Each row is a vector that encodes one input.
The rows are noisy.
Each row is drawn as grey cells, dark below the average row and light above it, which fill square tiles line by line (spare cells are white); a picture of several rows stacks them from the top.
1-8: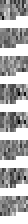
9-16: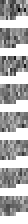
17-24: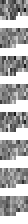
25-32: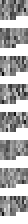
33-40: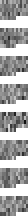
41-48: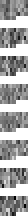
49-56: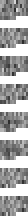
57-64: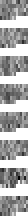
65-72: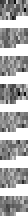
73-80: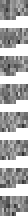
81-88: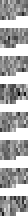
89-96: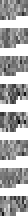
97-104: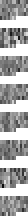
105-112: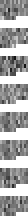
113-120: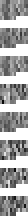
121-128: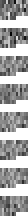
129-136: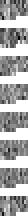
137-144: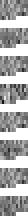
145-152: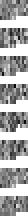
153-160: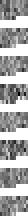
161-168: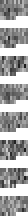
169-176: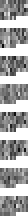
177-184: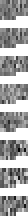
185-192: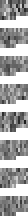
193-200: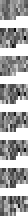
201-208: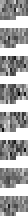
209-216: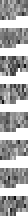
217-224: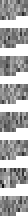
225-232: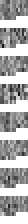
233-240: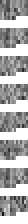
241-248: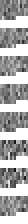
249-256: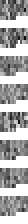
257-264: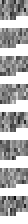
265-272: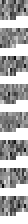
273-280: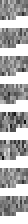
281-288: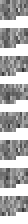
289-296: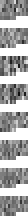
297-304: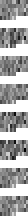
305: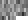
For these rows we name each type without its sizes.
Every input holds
a true/false value, together with either a label, or a point on a line.
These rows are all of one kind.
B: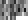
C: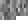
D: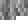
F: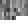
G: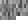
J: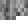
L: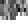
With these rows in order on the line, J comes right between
D and F.
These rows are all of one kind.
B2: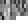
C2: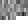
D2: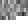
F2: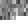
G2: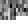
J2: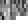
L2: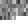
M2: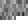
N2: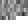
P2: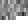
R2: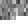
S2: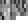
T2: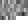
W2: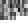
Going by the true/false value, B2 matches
G2, J2, S2 and W2.
